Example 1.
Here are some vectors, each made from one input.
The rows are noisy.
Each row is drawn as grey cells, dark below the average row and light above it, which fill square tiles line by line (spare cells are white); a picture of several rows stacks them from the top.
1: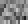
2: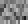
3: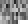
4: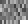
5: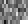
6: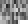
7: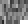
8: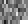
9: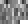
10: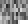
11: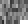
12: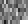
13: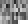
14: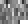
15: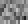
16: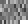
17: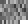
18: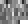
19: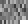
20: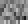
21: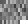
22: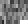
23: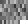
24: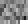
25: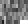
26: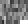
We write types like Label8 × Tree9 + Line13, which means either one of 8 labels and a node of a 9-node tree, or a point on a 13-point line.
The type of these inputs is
Label6.
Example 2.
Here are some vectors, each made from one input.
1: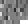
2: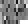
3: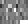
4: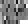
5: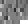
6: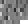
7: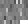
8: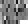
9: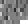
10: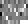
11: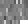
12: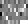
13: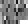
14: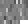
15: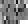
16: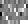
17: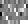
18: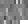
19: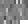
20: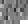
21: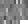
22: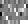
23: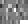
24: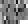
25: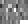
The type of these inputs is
Line5.
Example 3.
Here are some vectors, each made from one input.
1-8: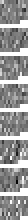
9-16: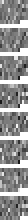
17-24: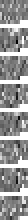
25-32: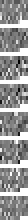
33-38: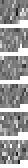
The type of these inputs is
Label6.
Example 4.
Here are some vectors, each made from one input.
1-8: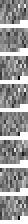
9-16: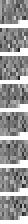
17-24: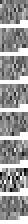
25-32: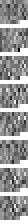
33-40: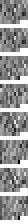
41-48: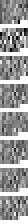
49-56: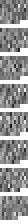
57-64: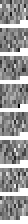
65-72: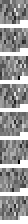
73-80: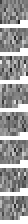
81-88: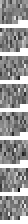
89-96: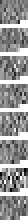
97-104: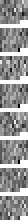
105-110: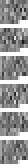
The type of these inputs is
Line3 × Line8 + Unit.
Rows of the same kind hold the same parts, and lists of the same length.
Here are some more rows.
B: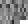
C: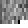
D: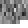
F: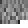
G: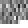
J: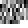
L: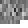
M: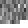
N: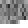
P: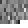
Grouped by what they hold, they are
B, C, D, F, G, L, M, N, P
J

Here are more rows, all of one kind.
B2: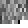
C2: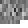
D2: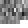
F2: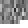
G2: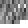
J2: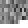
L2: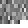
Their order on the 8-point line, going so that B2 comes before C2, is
B2, L2, C2, F2, J2, D2, G2.
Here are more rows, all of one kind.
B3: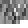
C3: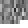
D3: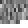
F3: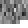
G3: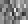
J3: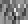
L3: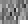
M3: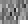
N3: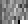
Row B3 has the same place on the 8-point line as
G3 and J3.
